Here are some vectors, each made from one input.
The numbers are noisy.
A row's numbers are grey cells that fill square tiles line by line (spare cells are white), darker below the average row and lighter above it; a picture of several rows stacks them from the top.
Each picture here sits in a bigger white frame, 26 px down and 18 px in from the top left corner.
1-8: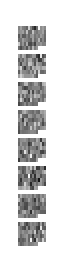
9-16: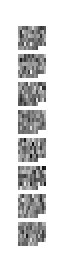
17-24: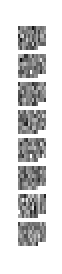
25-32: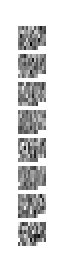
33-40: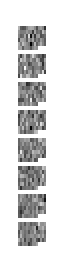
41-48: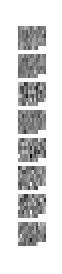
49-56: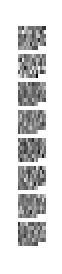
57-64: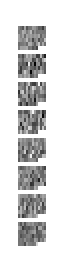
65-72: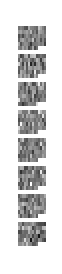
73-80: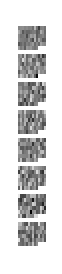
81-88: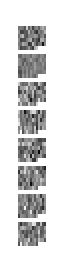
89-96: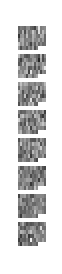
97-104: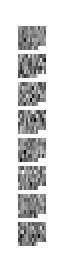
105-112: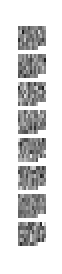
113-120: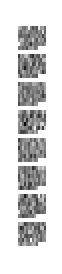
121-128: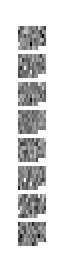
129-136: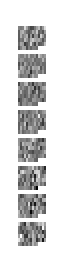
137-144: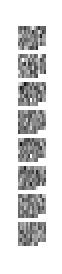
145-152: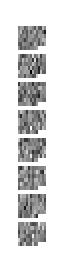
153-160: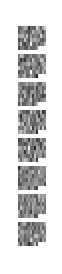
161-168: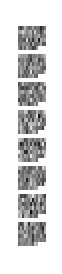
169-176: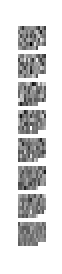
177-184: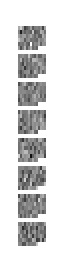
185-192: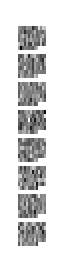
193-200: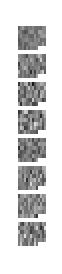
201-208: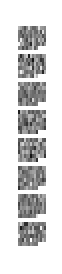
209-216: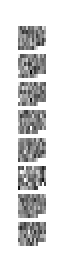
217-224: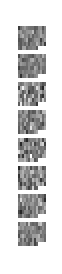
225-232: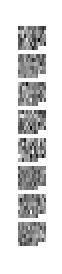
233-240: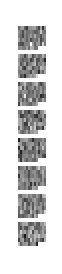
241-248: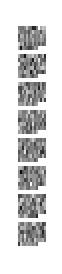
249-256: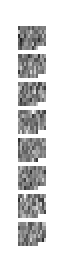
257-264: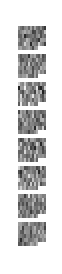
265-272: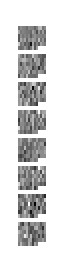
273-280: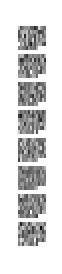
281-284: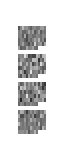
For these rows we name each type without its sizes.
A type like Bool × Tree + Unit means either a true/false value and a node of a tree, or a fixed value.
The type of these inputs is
(Label × Line + Tree) × Tree.
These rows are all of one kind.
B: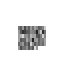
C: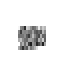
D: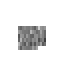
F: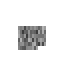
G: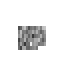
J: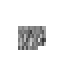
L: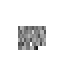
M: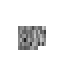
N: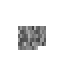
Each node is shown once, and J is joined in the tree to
G.
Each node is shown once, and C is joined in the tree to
D.
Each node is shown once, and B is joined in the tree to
F and L.
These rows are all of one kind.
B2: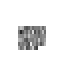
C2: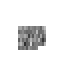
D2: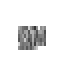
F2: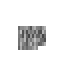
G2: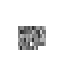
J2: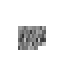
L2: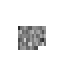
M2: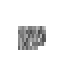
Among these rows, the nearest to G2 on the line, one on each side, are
F2 and M2.
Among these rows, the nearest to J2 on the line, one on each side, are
B2 and C2.
